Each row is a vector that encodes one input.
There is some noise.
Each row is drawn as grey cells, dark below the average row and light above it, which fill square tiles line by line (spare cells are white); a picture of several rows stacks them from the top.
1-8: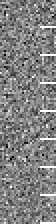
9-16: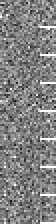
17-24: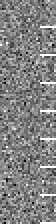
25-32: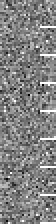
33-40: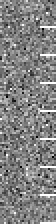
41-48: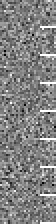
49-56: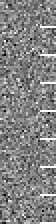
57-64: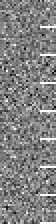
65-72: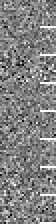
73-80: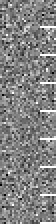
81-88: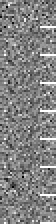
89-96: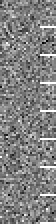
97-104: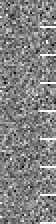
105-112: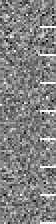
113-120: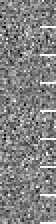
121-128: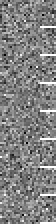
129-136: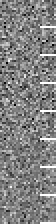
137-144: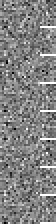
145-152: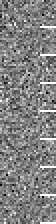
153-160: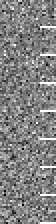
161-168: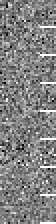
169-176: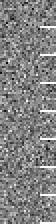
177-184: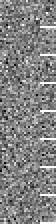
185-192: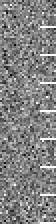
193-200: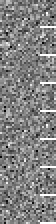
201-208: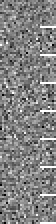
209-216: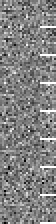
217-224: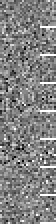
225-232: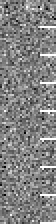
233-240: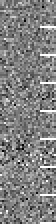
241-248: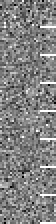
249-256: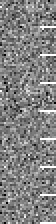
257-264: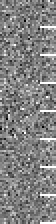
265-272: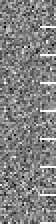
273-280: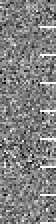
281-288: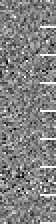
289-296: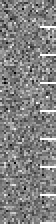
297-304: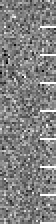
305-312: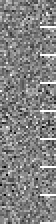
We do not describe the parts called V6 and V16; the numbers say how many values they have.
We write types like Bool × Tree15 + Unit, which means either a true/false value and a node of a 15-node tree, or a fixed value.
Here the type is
(Line5 + V16) × V6 + List2(Line11).
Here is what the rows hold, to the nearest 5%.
About 45% of them hold a value of V6, together with either a point on a 5-point line, or a value of V16. The rest are lists of up to two points on an 11-point line: a few of all rows are empty, 30% hold one and 25% two.
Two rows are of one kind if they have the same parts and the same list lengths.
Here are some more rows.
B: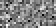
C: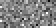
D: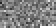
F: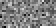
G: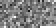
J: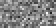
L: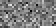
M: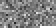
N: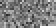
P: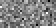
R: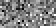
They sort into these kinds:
B, L
C, F, J, P
D, G, N
M
R

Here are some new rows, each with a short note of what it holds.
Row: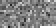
a value of V6 and a value of V16
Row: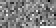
a list of two items
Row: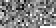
the empty list
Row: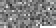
a point on a 5-point line and a value of V6
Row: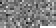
a value of V6 and a value of V16
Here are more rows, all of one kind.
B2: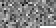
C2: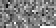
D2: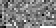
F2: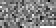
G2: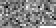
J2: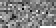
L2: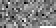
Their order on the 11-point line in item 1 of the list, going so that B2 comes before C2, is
G2, F2, B2, J2, C2, D2, L2.
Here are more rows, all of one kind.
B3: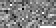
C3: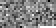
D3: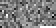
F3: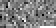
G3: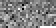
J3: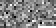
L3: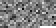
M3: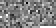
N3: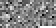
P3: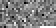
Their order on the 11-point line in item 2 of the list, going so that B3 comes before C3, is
D3, G3, M3, L3, B3, C3, J3, N3, F3, P3.
